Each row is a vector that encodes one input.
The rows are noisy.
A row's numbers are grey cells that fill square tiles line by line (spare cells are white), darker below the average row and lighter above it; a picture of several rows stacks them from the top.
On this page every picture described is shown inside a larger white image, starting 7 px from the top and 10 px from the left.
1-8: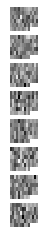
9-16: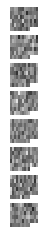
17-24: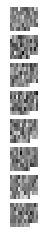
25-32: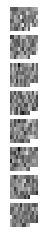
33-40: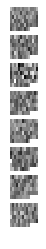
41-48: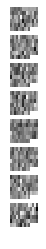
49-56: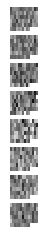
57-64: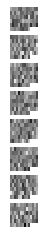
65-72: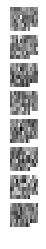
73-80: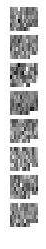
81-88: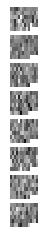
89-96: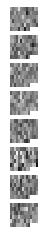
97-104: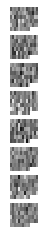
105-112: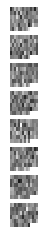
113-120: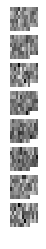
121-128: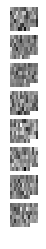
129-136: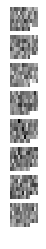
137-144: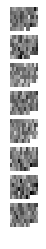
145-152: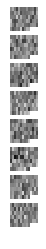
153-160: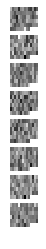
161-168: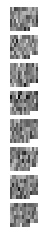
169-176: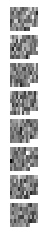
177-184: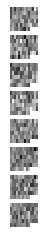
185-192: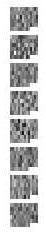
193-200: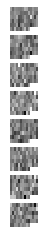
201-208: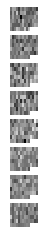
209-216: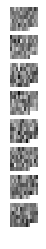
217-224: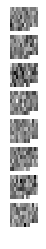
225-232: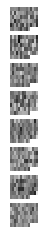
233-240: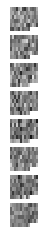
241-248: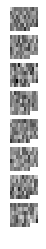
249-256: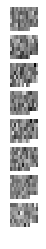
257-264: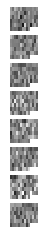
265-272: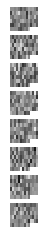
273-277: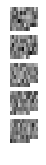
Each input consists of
three true/false values, together with either a point on a 15-point circle, or one of 4 labels.
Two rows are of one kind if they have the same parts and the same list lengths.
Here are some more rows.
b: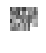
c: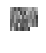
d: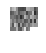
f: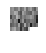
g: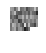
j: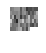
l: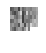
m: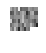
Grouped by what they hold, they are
b, c, l
d, f, g, j, m

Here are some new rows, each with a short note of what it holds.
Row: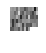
a point on a 15-point circle and three true/false values
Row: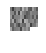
a point on a 15-point circle and three true/false values
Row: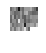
one of 4 labels and three true/false values
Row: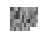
one of 4 labels and three true/false values
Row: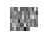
a point on a 15-point circle and three true/false values
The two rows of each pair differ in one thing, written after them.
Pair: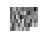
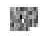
one of the three true/false values
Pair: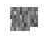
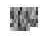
one of the three true/false values
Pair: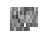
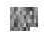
one of the three true/false values
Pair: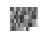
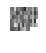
the place on the 15-point circle
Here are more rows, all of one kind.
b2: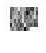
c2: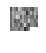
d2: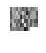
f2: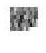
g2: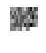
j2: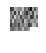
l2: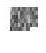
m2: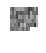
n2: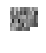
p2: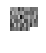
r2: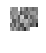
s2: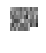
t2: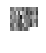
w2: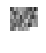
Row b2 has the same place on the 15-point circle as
c2, d2, j2 and p2.
